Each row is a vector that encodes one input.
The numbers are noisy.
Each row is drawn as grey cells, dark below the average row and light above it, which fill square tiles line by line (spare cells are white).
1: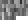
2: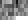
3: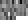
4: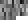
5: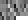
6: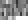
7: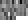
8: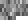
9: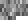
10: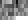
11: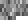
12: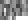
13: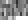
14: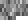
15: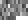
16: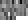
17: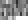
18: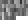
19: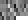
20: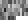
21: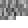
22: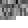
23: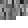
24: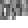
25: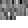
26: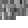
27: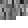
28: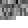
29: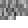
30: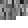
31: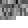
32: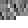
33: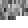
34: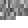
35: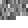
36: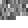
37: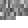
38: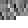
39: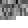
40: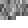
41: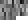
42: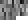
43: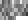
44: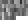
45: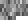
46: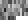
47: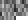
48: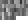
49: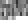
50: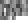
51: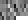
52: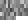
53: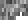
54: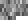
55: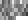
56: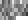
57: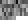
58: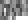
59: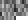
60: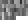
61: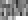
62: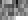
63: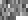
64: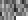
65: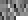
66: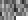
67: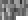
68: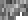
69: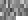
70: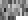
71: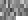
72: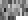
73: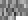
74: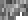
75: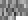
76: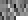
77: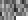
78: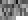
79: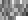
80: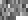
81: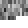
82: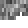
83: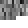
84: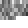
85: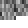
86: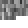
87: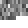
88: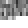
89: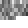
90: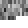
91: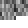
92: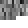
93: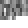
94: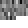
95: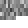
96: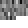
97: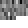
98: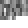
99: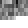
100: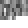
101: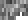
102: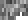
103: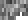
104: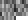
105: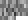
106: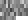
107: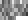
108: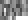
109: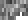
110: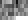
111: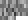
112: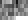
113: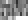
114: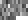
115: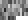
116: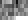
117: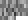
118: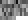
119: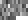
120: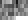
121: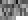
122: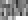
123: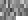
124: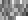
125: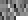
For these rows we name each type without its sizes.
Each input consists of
a point on a circle.
